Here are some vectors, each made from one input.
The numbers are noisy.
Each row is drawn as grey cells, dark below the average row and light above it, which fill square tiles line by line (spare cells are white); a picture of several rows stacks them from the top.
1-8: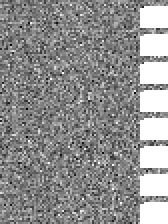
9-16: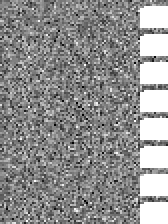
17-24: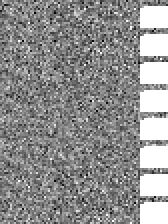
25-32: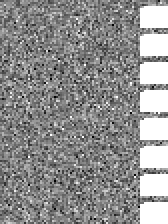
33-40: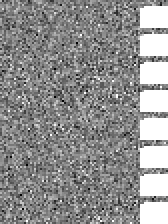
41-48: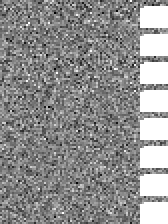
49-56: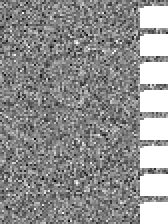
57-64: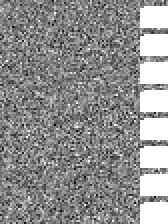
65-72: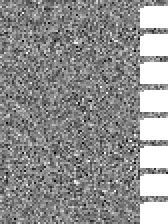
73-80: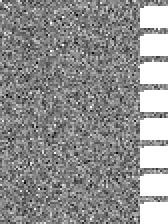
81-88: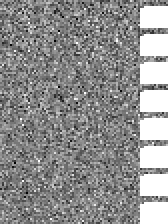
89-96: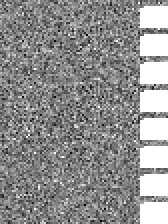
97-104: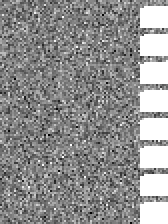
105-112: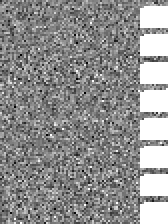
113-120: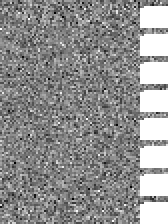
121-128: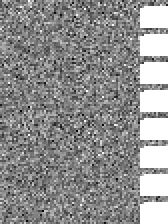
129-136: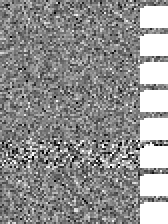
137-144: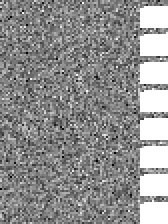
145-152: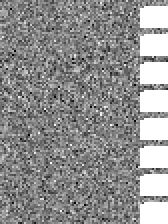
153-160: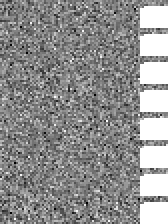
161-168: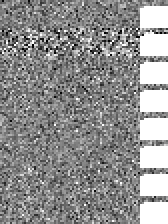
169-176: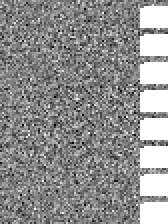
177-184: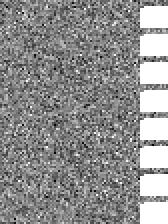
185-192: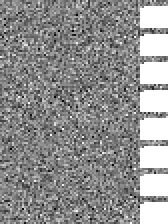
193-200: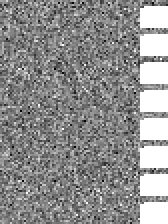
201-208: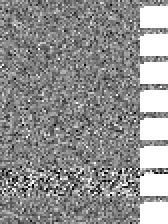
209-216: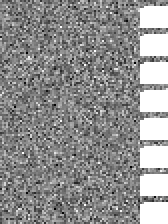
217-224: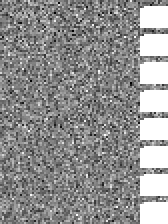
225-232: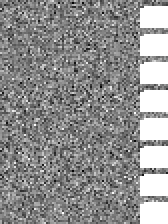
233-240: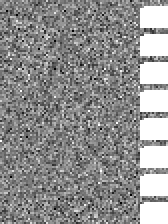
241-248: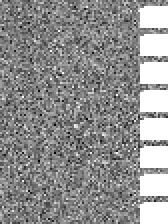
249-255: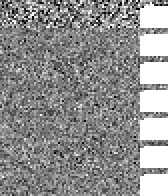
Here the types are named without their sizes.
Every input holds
a list of points on a circle.
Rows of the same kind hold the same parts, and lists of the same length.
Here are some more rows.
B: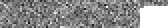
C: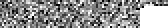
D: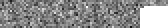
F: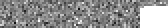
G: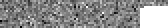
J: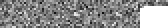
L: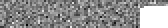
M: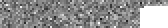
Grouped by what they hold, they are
B, D, F, G, L, M
C
J

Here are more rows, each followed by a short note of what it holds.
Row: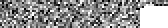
the empty list
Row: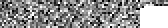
the empty list
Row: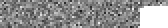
a list of two items
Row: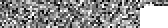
the empty list
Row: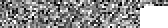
the empty list
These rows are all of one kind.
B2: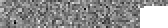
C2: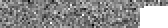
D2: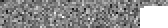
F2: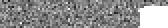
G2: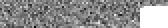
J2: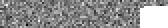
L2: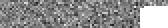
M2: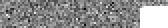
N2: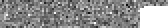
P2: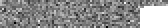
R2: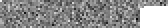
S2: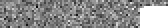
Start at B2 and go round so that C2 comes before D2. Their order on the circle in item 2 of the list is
B2, M2, G2, N2, C2, F2, S2, P2, R2, J2, L2, D2.
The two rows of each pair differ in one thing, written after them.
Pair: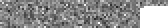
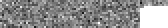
the place on the circle in item 2 of the list
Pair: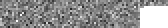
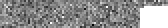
the place on the circle in item 1 of the list
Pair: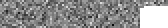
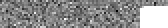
the place on the circle in item 2 of the list
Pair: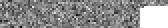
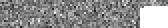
the place on the circle in item 2 of the list
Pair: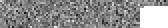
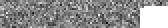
the place on the circle in item 2 of the list
